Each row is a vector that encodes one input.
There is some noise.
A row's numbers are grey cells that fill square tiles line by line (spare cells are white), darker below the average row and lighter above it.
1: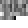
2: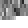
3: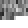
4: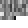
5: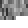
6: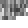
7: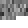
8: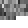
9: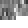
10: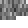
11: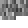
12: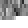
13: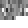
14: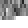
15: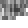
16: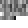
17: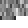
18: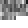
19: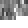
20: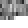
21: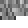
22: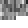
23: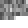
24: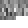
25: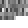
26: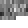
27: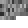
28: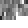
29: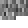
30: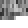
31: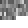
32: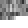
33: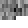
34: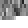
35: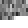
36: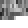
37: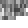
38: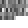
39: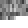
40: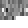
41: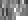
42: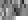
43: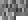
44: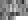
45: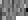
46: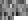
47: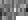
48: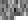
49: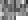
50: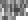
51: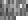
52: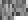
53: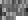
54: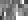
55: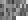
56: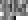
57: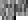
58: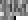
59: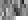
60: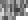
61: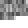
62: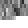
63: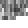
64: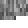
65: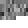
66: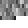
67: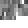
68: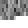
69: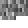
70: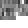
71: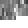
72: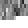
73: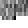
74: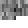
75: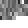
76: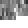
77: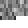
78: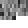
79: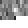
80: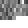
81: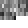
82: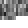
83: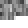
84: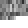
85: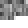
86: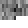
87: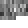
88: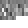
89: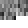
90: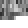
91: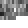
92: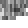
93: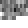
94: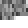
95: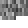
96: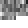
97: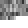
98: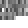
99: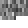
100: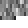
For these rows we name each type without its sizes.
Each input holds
a node of a tree, together with either a fixed value, or three true/false values.
